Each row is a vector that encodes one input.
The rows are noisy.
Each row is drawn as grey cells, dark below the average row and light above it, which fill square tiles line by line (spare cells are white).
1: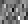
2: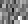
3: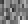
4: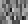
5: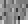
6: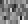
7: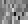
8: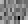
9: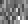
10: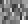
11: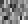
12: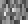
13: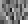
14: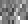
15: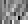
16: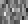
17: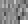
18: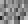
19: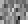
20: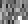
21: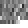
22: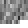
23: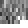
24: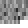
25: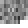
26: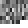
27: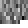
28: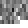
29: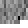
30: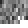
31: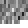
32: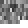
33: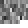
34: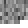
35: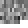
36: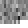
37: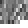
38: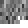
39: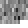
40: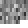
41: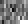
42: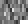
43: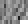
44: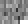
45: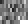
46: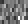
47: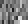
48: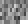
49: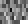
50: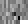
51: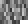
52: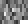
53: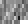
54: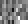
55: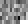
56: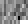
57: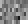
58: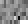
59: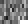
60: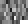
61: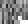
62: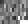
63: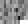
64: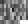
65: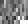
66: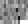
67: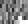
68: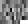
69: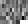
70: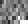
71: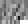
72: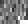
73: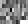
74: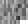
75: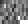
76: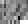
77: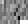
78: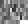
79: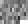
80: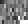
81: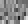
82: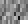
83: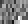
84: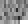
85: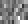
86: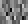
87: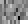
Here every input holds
either a point on a 6-point line, or a point on a 7-point line and a true/false value.
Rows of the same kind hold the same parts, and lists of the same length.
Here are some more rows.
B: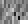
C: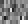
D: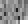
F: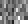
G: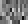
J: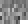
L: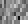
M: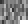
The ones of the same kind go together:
B, D, G, J, L
C, F, M

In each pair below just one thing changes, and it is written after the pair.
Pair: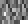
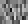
the place on the 7-point line
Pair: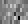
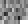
the place on the 7-point line
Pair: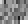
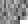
the place on the 7-point line
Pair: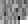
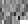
the place on the 7-point line
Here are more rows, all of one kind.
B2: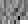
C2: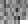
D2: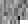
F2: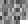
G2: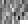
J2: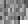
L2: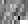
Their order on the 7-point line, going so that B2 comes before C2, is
G2, L2, B2, D2, C2, J2, F2.
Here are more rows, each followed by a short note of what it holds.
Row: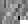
a point on a 7-point line and a true/false value
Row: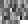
a point on a 6-point line
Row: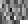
a point on a 7-point line and a true/false value
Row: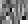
a point on a 7-point line and a true/false value
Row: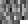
a point on a 7-point line and a true/false value
